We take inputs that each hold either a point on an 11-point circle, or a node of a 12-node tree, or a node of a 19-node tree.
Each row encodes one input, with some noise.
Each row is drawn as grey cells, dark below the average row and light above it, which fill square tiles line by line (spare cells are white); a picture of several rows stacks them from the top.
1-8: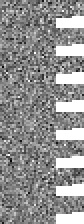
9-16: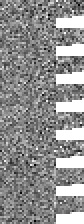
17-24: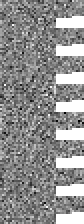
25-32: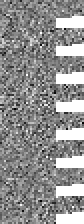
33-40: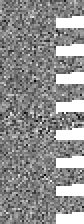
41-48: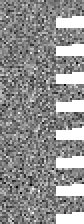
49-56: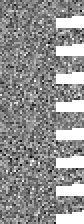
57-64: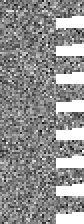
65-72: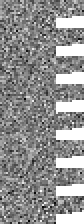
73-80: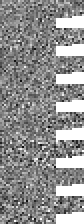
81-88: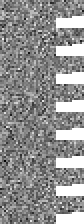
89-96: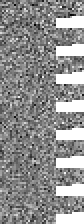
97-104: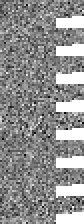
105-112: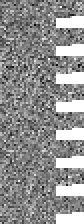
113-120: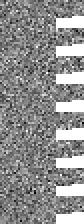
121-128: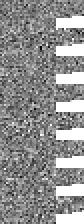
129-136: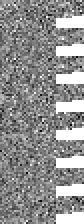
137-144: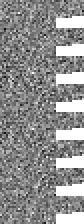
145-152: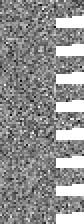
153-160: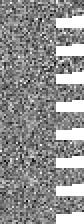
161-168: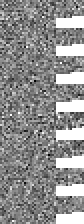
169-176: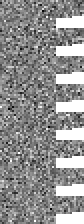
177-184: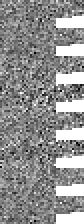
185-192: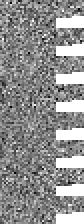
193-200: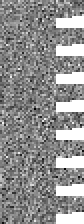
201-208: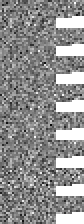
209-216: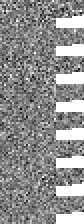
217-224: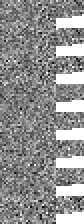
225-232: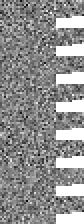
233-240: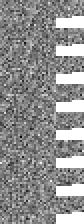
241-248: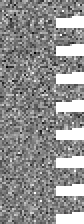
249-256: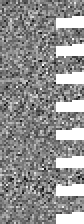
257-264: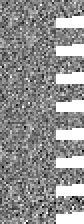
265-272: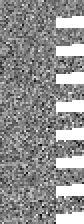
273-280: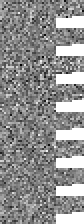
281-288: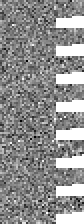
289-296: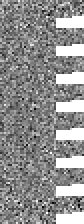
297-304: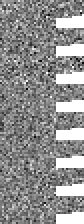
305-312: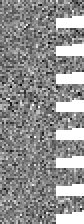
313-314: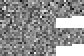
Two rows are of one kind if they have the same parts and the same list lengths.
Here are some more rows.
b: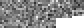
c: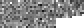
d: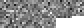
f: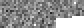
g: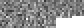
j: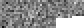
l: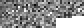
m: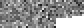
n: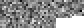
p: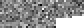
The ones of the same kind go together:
b, c, m, p
d, l, n
f, g, j

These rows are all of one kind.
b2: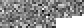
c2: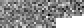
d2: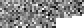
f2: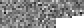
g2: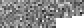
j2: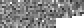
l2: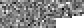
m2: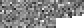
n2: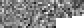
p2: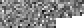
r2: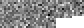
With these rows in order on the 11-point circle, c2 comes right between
n2 and r2.
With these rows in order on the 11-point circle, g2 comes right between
j2 and r2.
